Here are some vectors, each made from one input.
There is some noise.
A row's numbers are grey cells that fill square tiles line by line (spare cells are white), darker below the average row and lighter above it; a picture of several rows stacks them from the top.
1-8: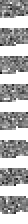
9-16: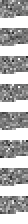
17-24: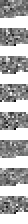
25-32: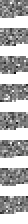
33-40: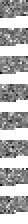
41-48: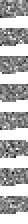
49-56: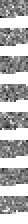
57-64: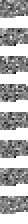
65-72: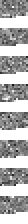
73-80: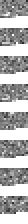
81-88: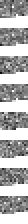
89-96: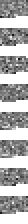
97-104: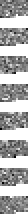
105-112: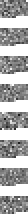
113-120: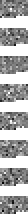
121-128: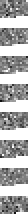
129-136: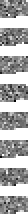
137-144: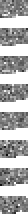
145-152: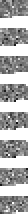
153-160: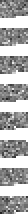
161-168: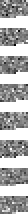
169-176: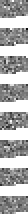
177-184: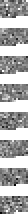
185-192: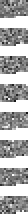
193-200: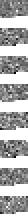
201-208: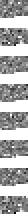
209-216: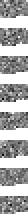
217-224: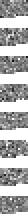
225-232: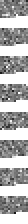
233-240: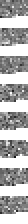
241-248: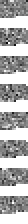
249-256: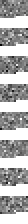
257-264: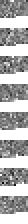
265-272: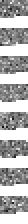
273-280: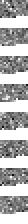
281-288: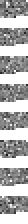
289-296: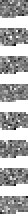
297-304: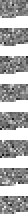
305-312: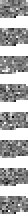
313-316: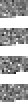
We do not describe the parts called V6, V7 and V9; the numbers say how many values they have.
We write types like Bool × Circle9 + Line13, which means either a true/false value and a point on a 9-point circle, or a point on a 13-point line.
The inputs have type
(Bool × Bool × Bool + V9) × Circle8 + (Line5 + V7) × V6.
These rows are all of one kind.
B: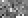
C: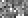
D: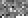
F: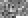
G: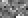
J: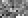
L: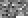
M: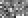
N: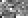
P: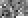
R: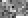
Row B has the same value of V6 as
C, D and J.
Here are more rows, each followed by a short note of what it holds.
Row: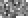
a value of V6 and a value of V7
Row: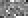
a point on an 8-point circle and three true/false values
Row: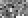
a point on a 5-point line and a value of V6
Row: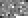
a point on an 8-point circle and three true/false values
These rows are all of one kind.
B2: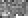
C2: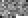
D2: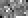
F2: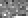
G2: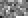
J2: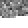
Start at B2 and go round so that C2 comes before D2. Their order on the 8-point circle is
B2, C2, G2, D2, J2, F2.
